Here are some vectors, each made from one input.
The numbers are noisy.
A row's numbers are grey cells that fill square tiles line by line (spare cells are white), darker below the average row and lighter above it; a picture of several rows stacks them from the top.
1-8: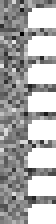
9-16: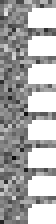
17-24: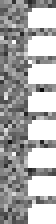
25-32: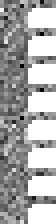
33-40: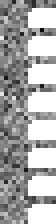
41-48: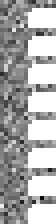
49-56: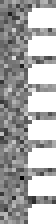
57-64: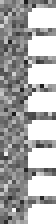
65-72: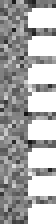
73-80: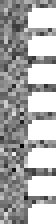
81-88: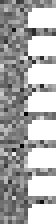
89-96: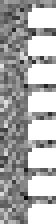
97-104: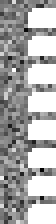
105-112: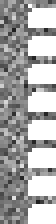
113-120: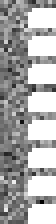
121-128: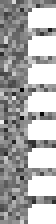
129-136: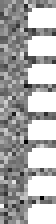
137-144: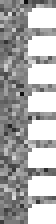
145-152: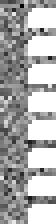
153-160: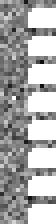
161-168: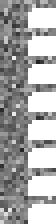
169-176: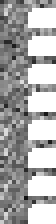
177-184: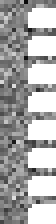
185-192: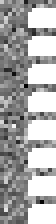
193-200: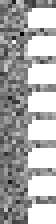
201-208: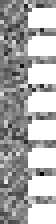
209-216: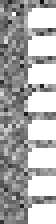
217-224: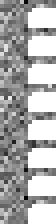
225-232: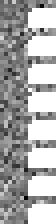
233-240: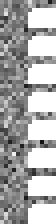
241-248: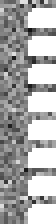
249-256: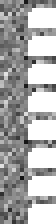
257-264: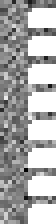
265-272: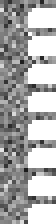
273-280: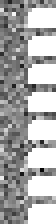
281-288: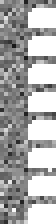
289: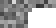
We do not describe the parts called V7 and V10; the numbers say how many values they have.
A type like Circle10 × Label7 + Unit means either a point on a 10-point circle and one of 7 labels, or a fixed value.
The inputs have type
Bool × V10 + Label5 × (Label6 + Line9) + V7.
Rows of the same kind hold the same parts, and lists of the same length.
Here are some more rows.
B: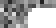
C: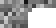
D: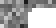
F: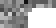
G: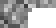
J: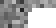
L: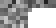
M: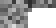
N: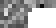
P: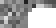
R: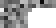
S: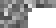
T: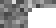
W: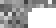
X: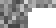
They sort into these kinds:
B, R
C, D, F, L, M, P, W
G, N, S, X
J, T

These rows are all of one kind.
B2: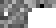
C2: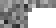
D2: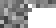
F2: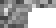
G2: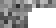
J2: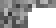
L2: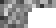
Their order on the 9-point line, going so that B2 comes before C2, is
L2, B2, F2, J2, G2, C2, D2.
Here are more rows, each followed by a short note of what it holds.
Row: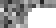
a value of V7
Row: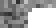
one of 5 labels and one of 6 labels
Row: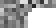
a value of V7
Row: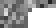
one of 5 labels and a point on a 9-point line
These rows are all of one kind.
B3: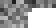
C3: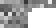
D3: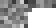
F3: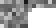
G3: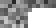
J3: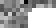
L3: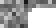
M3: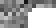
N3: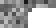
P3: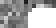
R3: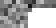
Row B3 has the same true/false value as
D3, G3 and R3.
